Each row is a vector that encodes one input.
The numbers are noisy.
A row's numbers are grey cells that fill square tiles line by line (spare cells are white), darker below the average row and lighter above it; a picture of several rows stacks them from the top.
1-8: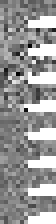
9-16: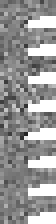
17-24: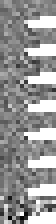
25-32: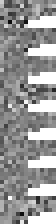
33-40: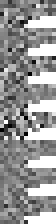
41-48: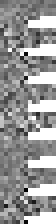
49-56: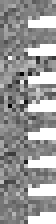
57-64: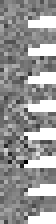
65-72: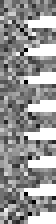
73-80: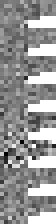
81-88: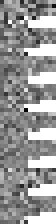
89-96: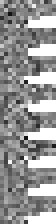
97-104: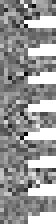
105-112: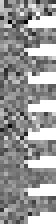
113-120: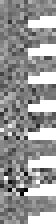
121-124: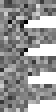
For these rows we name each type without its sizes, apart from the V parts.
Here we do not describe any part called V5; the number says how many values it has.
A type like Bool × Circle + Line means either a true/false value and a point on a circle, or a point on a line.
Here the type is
List(Line × V5).
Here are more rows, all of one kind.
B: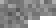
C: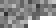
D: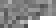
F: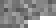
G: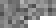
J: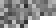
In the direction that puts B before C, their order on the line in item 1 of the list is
B, F, G, C, J, D.
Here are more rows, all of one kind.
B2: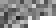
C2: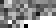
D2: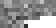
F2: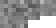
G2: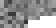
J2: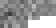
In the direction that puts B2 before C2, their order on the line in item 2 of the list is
G2, J2, F2, B2, D2, C2.
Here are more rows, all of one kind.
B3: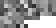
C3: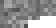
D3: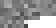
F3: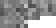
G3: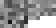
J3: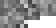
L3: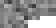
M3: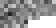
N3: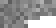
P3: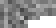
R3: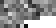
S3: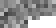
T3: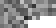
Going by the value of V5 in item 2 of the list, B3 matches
C3, F3 and M3.
